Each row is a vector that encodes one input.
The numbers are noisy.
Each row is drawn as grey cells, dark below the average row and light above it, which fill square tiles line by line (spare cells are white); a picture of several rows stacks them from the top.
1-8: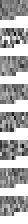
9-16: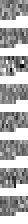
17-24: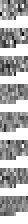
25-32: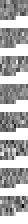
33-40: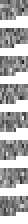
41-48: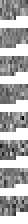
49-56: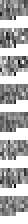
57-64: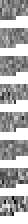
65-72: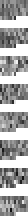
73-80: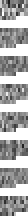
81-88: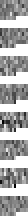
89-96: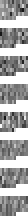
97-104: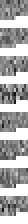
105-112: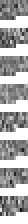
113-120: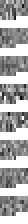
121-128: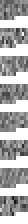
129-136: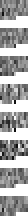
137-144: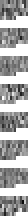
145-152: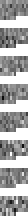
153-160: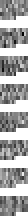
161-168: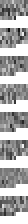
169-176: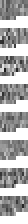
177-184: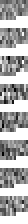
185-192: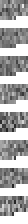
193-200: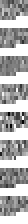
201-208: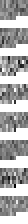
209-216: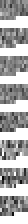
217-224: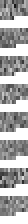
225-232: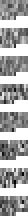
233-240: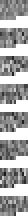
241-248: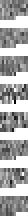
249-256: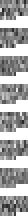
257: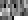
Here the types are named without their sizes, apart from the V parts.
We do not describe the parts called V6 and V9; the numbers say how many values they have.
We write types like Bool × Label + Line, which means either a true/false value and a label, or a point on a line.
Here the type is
Bool × V9 + (Label × V6 + Line) × V6.
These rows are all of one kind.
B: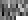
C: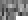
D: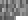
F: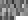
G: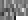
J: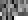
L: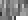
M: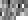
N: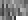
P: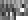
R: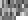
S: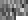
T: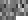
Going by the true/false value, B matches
G, P, R and T.
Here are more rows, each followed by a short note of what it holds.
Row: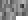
a point on a line and a value of V6
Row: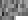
a point on a line and a value of V6
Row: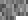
a true/false value and a value of V9
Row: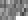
a label and two values of V6
